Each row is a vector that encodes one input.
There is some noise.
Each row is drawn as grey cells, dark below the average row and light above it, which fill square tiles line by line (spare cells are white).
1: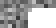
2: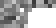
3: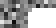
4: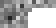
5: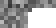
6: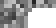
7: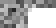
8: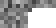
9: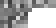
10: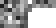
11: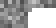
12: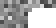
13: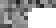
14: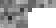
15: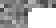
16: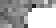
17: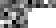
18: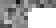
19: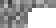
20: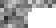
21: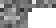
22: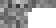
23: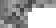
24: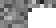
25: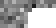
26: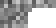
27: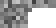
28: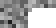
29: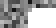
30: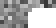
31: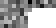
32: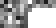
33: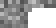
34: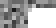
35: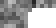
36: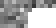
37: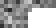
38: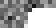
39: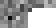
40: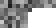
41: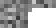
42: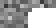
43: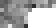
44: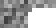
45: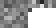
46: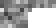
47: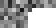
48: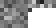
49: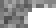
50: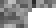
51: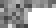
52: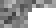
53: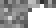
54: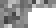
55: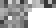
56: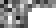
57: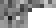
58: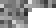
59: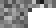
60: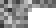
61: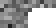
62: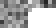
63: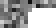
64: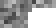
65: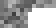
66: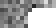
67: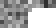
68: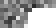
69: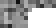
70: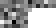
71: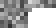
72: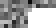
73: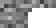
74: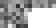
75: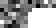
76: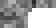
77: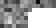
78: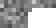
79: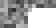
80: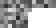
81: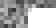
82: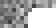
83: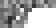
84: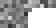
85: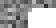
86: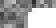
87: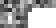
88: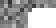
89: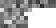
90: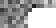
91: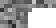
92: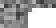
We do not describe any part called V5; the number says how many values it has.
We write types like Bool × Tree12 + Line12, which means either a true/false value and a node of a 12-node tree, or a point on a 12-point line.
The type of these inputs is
Circle8 + Line6 + V5.
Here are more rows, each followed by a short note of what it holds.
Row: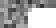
a point on a 6-point line
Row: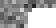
a point on an 8-point circle
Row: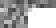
a point on a 6-point line
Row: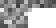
a point on a 6-point line
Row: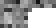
a point on a 6-point line
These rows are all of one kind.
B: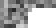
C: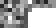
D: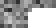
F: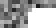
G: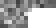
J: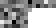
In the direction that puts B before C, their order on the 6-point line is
J, F, B, G, D, C.
